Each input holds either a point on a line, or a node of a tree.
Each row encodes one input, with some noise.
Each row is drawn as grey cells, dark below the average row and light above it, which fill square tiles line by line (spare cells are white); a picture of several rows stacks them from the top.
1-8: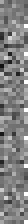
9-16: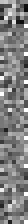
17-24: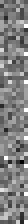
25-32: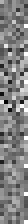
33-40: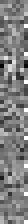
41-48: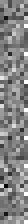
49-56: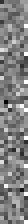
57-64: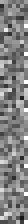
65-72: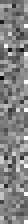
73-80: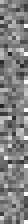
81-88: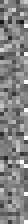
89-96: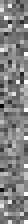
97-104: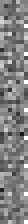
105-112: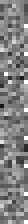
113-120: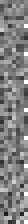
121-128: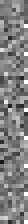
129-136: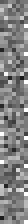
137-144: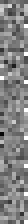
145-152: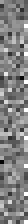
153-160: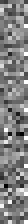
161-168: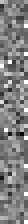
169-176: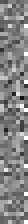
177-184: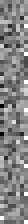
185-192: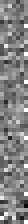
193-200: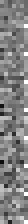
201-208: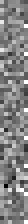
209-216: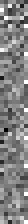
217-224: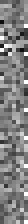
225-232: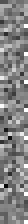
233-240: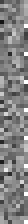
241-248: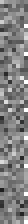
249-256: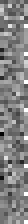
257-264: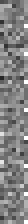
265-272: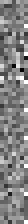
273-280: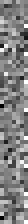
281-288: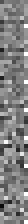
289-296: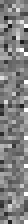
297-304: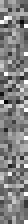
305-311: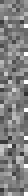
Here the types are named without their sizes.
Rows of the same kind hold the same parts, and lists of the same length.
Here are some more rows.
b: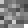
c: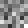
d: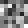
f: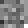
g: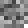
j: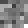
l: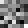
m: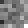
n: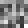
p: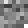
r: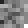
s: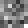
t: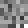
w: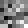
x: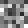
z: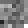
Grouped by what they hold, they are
b, c, g, l, n, p, t, w
d, f, j, m, r, s, x, z

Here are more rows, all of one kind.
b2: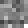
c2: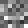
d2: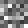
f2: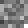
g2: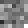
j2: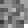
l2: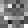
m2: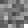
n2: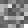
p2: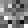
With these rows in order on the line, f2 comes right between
j2 and n2.
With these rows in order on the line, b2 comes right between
c2 and g2.
